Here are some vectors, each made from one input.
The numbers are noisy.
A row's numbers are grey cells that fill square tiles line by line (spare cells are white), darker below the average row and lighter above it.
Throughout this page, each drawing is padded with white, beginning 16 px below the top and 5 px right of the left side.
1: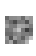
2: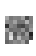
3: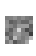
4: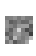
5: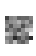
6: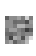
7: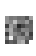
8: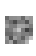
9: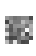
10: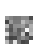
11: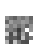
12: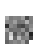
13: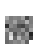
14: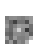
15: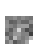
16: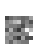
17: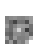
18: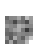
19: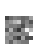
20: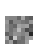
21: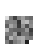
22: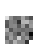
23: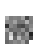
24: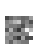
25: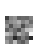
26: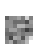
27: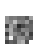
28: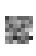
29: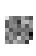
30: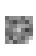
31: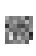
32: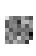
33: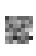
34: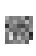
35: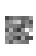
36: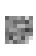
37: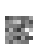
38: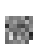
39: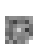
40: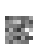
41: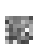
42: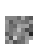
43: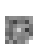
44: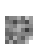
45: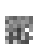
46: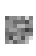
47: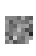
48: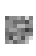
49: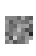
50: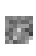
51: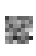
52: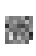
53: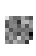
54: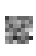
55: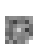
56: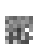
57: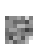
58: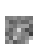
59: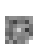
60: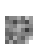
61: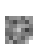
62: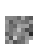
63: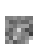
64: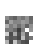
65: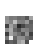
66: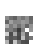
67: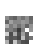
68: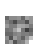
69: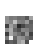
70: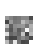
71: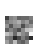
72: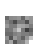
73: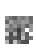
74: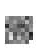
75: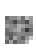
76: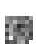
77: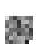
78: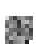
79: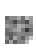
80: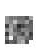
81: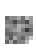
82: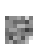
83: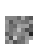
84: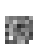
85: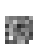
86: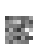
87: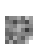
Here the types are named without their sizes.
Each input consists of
either a point on a line, or three true/false values.
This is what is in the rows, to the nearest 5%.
About 45% of them hold a point on a line. The rest hold three true/false values.
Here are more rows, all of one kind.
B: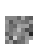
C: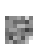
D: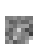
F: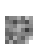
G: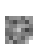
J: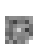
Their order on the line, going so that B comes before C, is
B, D, J, G, F, C.
